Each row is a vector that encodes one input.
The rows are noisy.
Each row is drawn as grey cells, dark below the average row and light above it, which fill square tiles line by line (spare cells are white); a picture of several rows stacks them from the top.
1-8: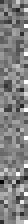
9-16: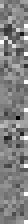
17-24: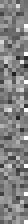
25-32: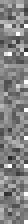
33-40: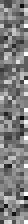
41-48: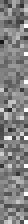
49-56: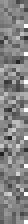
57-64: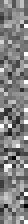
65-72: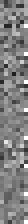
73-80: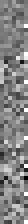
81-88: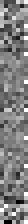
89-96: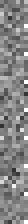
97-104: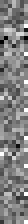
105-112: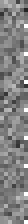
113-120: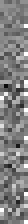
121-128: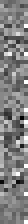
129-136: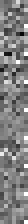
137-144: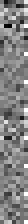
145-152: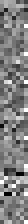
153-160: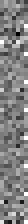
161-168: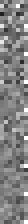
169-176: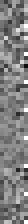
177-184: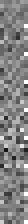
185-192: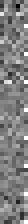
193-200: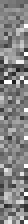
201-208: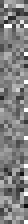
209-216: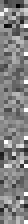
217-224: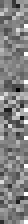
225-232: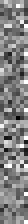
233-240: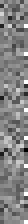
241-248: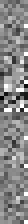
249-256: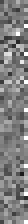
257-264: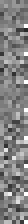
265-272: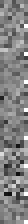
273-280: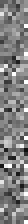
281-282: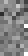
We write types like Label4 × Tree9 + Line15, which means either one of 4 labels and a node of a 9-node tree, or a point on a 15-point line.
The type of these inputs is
Line10 × (Line10 × Line10 + Unit) + Line11.
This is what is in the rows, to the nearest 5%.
About 65% of them hold a point on a 10-point line, together with either a fixed value, or a point on each of two 10-point lines. The rest hold a point on an 11-point line.
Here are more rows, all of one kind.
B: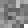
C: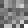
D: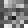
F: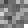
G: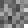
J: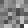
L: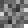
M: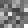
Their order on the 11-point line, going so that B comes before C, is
F, B, M, J, C, G, L, D.
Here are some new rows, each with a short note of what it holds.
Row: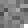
a point on a 10-point line
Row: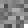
a point on a 10-point line
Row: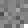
a point on a 10-point line
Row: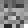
a point on a 10-point line
